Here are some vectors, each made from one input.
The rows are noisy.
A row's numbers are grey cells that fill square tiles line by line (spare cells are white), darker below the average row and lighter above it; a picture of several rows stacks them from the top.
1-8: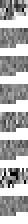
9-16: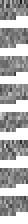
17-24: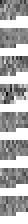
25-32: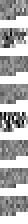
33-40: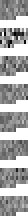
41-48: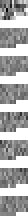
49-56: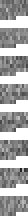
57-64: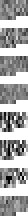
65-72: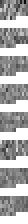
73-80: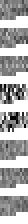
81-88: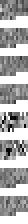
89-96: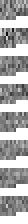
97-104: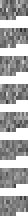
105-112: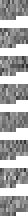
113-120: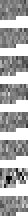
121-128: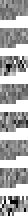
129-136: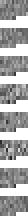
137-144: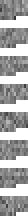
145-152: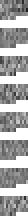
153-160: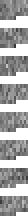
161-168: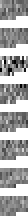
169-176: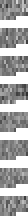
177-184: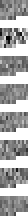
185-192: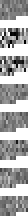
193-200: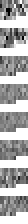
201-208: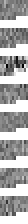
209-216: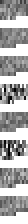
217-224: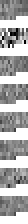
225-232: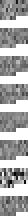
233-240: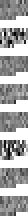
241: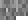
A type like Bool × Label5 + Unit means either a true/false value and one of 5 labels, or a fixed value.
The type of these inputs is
(Label8 + Line8) × Line7 + Line5.
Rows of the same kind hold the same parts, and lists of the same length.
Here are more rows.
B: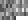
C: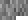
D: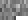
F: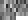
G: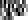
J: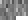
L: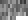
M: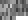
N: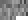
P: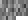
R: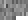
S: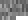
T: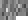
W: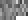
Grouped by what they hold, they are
B, D, F, R
C, J, L, M, N, P, S, T, W
G

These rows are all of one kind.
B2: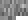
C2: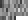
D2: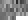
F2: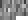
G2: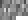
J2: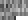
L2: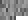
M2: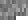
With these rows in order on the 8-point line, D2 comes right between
F2 and M2.
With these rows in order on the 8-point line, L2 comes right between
C2 and J2.
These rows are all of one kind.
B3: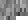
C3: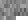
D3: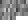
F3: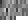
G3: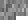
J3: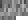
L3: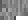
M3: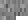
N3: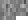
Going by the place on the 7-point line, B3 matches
G3 and M3.
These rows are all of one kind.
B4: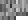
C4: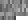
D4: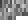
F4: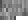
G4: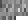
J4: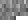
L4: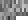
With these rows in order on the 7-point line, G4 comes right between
C4 and L4.
